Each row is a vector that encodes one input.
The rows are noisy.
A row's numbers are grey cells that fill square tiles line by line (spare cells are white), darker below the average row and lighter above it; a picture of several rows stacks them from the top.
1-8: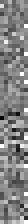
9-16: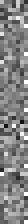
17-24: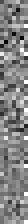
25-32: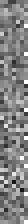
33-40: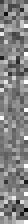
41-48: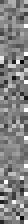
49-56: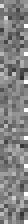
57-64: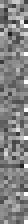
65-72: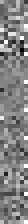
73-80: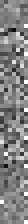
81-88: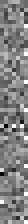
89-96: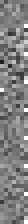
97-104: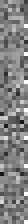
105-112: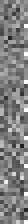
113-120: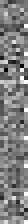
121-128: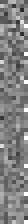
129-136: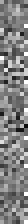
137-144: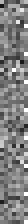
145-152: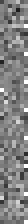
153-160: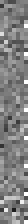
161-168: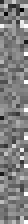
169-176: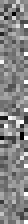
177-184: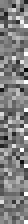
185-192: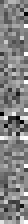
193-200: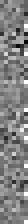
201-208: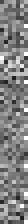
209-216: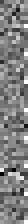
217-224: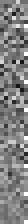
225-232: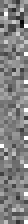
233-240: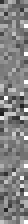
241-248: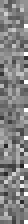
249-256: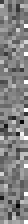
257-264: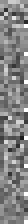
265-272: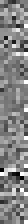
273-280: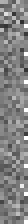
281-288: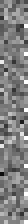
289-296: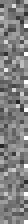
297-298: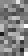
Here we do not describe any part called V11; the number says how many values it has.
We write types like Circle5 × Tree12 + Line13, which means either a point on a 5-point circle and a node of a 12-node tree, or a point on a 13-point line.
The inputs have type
(Line4 + Line19) × V11 + Line18.
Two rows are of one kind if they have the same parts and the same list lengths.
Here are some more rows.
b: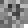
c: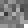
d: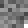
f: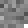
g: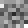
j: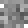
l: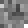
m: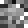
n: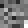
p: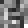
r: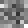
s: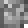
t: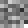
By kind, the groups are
b, g, j, l, m, p, r, s
c, f, t
d, n

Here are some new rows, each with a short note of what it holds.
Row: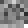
a point on a 19-point line and a value of V11
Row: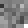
a point on a 4-point line and a value of V11
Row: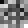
a point on a 19-point line and a value of V11
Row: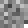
a point on an 18-point line
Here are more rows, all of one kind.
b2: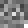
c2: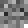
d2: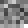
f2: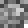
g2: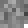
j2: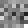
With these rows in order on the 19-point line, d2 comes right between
c2 and j2.
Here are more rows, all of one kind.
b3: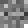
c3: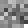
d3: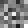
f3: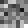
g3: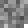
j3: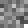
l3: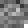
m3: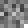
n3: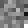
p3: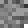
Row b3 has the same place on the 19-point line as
j3, l3 and m3.
